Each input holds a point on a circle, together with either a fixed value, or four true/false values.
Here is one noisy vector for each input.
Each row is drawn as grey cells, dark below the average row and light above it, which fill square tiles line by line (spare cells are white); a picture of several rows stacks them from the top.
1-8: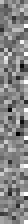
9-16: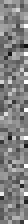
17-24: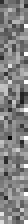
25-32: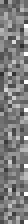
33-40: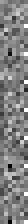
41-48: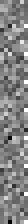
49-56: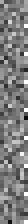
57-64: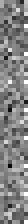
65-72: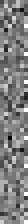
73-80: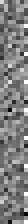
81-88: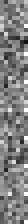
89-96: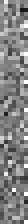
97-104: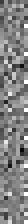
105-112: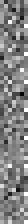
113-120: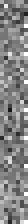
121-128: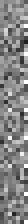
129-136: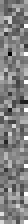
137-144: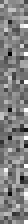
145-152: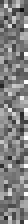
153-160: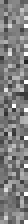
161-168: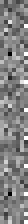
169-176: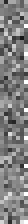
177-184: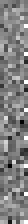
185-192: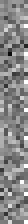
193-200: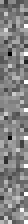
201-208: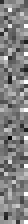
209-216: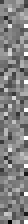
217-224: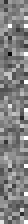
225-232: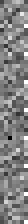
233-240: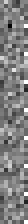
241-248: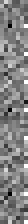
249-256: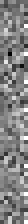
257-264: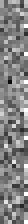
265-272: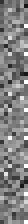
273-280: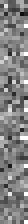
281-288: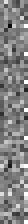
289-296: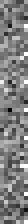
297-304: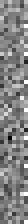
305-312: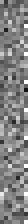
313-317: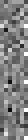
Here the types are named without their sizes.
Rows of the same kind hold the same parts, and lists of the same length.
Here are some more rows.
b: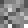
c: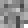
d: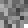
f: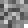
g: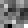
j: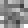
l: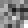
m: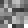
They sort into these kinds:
b, m
c, d, f, g, j, l

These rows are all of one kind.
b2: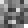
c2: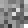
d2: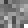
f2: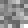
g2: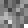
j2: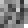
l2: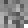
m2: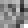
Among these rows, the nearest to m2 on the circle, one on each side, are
f2 and j2.
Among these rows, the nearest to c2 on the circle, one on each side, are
b2 and d2.
